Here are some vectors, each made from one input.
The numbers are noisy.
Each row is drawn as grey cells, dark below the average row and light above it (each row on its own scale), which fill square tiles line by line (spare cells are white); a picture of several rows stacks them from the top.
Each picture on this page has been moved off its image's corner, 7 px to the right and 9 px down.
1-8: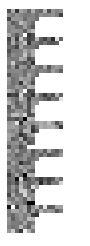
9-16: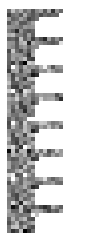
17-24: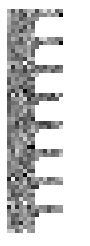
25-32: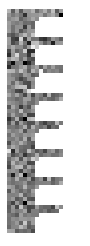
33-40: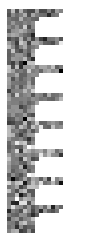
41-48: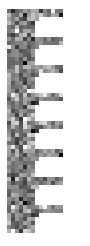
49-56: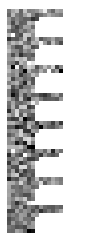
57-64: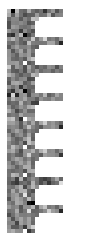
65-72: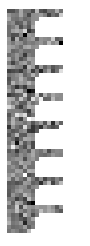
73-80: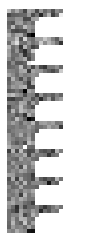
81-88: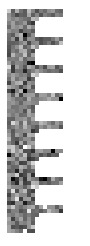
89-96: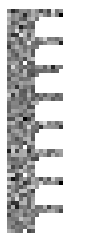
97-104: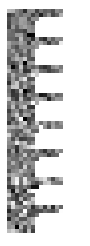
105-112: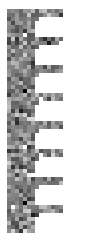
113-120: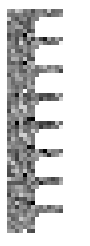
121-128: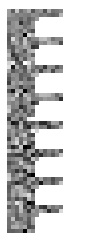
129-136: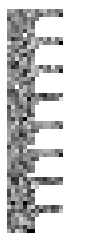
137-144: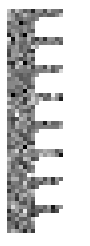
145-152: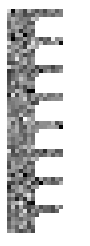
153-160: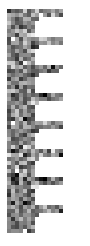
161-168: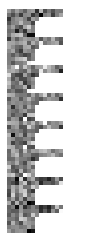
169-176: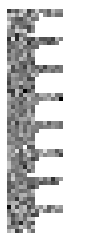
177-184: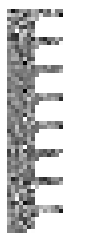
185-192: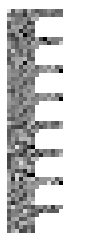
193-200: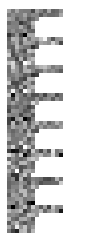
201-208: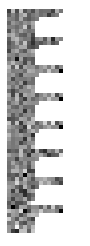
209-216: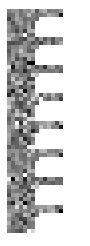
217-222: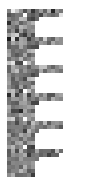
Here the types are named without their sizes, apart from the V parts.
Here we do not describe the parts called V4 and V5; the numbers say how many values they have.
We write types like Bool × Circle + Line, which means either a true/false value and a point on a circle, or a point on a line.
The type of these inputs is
Bool × Bool × Bool × (Tree × Tree + V4 × V4 × V5).
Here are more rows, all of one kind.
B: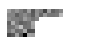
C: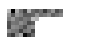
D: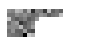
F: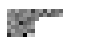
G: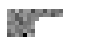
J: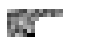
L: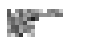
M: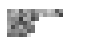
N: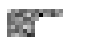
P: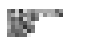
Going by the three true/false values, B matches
D, F and G.
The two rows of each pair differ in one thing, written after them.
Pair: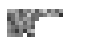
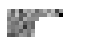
one of the three true/false values
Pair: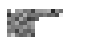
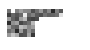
the value of V5
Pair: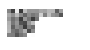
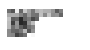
the value of V5
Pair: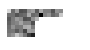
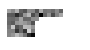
the value of V5
